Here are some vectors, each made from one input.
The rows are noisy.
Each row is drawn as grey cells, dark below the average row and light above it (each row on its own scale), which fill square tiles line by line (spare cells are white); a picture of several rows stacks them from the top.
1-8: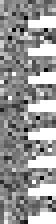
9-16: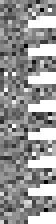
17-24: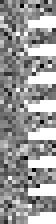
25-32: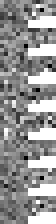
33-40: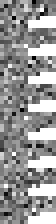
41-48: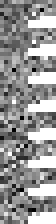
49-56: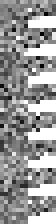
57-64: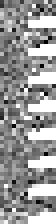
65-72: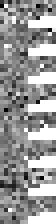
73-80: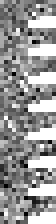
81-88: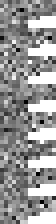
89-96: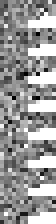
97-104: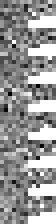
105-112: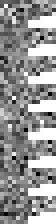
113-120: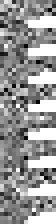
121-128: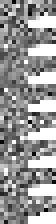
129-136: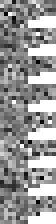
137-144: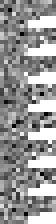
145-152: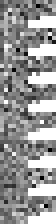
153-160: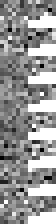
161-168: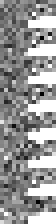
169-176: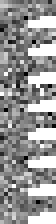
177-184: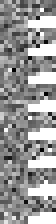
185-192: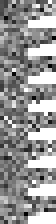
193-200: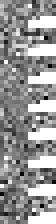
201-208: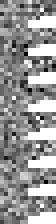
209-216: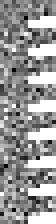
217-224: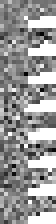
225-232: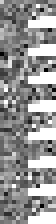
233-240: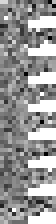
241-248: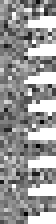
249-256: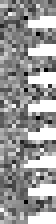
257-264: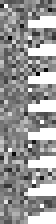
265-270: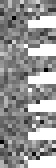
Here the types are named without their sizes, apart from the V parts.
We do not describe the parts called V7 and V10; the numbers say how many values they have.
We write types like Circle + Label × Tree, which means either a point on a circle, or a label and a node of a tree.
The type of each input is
List(Line) × V7 × V10.
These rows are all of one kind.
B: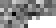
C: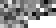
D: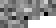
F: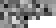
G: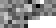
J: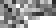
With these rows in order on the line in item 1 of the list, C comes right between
D and J.
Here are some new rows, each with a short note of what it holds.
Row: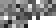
a value of V7 and a value of V10, together with a list of two items
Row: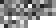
a value of V7 and a value of V10, together with a list of three items
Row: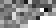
a value of V7 and a value of V10, together with a list of three items
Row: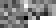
a value of V7 and a value of V10, together with a list of two items
